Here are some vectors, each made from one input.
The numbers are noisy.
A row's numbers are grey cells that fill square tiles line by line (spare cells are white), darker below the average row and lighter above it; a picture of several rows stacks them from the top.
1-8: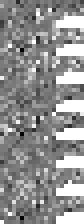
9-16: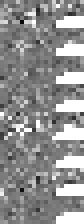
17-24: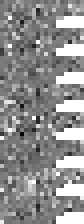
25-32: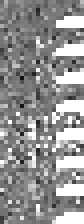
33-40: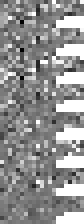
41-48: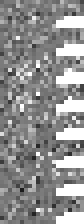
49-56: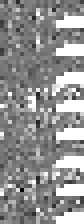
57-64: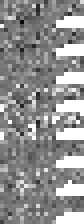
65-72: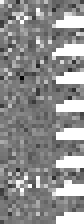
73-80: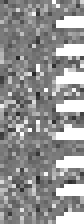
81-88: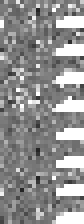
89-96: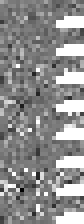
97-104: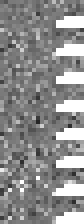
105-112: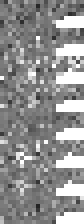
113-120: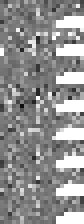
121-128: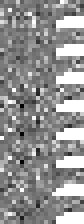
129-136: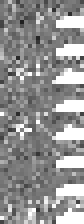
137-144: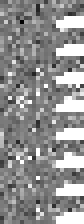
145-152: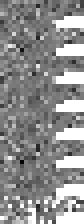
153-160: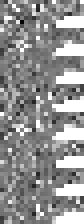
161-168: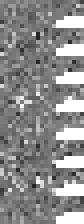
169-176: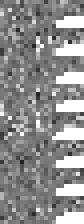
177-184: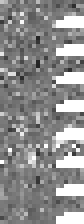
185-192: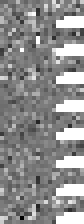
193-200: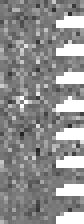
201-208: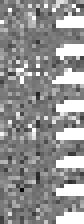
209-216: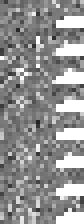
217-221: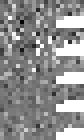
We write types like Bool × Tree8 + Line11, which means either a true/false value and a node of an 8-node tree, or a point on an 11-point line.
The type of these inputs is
(Line3 × Line4 + Unit) × (Tree12 + Unit).
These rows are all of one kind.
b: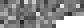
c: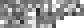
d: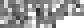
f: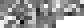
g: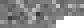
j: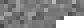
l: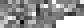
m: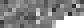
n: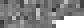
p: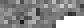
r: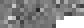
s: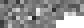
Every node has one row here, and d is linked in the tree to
l.
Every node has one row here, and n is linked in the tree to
c and s.
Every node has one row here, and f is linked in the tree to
c and l.
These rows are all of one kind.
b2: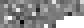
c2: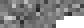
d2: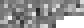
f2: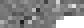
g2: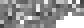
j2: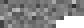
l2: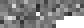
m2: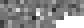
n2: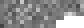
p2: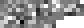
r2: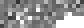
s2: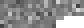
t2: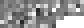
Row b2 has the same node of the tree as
c2, d2 and l2.
